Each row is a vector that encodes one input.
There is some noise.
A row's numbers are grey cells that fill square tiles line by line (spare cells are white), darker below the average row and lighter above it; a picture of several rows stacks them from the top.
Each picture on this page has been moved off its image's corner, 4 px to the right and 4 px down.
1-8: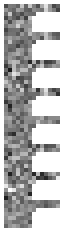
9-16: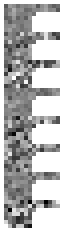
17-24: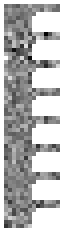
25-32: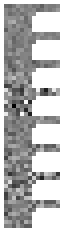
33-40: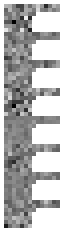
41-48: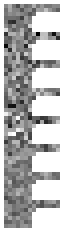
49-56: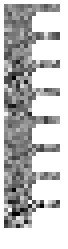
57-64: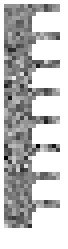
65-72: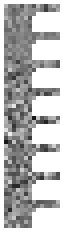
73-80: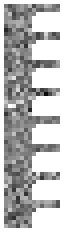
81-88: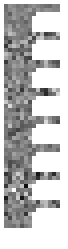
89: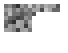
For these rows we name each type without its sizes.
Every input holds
a point on a line, together with either a point on a circle, or a fixed value.
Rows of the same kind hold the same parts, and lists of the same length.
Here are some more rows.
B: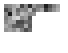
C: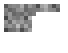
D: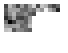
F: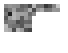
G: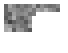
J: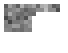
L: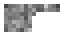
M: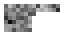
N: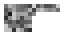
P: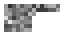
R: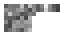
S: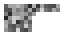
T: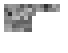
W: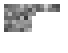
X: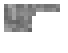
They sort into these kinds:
B, D, F, G, J, L, N, P, R, S, T, W, X
C, M

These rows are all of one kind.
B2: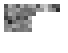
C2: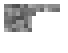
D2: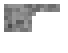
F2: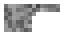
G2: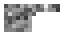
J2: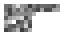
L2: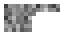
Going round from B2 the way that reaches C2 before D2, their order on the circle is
B2, G2, L2, C2, F2, D2, J2.
